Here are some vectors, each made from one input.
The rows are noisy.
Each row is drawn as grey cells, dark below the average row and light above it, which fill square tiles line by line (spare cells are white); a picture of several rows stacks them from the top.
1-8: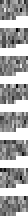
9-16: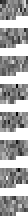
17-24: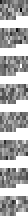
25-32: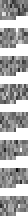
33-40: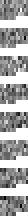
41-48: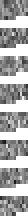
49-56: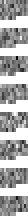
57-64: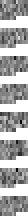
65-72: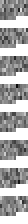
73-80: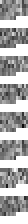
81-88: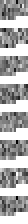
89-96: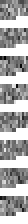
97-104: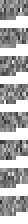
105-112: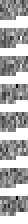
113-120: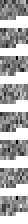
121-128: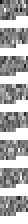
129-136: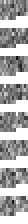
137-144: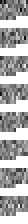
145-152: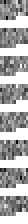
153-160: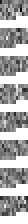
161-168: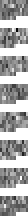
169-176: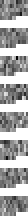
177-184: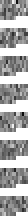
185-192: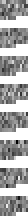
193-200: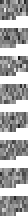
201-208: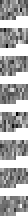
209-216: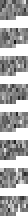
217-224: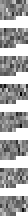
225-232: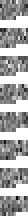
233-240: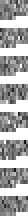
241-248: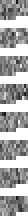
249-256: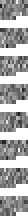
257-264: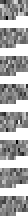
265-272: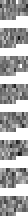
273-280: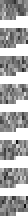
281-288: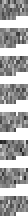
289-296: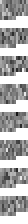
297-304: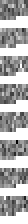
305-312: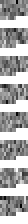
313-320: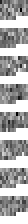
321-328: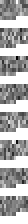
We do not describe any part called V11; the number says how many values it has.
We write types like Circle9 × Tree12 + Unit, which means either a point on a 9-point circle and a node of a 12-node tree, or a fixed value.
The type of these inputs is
(Circle9 + Line9) × V11.
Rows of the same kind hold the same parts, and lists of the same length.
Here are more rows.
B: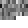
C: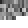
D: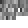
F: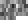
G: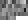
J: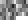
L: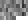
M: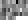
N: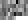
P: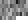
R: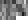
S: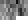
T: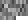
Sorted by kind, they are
B, F, J
C, D, G, L, M, N, P, R, S, T

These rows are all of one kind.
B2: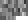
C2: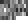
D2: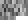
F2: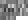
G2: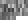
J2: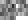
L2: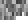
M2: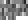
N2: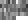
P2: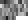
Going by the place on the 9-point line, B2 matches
C2, M2 and N2.
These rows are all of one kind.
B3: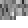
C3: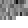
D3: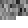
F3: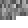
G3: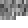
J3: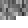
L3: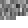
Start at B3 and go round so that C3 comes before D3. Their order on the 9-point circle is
B3, C3, F3, L3, J3, D3, G3.
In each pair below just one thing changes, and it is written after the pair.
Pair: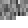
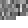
the value of V11
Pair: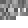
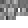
the place on the 9-point circle
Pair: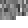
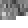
the value of V11
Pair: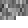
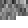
the value of V11
